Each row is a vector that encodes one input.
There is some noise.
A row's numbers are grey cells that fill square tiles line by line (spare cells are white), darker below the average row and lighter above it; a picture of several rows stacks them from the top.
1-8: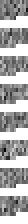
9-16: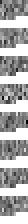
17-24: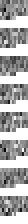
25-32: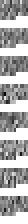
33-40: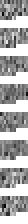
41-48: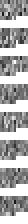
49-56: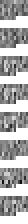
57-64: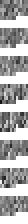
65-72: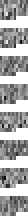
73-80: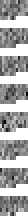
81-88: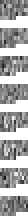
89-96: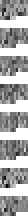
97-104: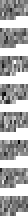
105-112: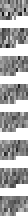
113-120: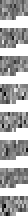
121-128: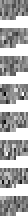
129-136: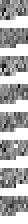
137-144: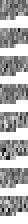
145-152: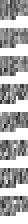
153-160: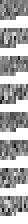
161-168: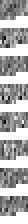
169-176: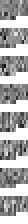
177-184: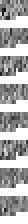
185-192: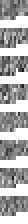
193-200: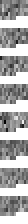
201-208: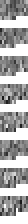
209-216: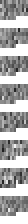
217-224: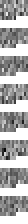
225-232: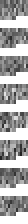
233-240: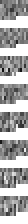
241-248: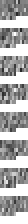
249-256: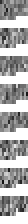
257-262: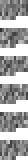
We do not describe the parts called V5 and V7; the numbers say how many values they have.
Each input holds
either one of 12 labels and a value of V7, or a true/false value and a value of V5.
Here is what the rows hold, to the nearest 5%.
About 60% of them hold one of 12 labels and a value of V7. The rest hold a true/false value and a value of V5.
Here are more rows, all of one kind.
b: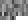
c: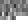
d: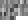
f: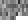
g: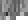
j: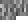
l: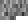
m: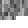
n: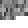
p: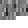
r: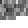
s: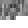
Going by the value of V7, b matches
c, l, p and s.
